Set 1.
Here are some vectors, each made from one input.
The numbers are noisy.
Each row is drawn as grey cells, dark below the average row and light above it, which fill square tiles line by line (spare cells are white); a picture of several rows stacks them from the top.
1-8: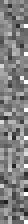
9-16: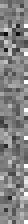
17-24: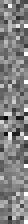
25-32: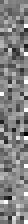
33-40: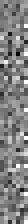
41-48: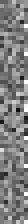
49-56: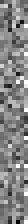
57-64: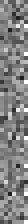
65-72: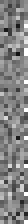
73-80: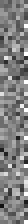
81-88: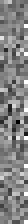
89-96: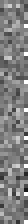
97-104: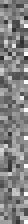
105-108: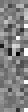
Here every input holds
a point on an 11-point line and four true/false values.
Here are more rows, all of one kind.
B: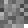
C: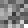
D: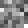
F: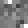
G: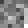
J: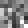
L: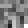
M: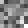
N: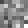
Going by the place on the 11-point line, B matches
F and L.
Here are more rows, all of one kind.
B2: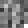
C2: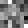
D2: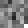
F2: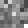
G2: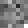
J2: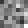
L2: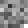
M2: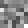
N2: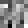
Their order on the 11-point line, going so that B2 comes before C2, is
J2, N2, L2, M2, D2, G2, B2, C2, F2.
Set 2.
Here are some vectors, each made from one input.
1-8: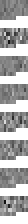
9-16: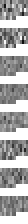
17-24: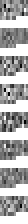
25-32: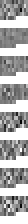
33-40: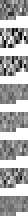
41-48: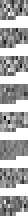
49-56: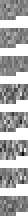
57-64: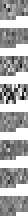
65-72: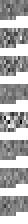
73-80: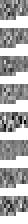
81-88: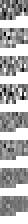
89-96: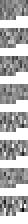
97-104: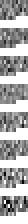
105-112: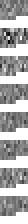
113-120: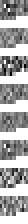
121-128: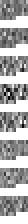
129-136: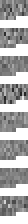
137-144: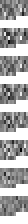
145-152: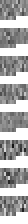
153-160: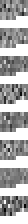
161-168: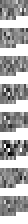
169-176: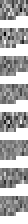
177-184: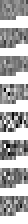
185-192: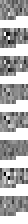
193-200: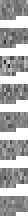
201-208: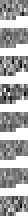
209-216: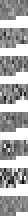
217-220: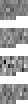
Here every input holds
one of 11 labels and a point on a 7-point line.
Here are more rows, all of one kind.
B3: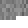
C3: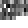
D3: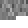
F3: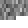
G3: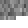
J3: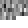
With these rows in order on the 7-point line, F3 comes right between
B3 and G3.
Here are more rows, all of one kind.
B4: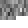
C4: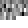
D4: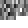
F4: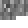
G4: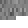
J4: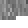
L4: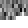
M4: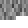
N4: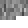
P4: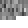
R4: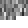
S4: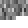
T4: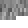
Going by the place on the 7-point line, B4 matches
F4 and N4.
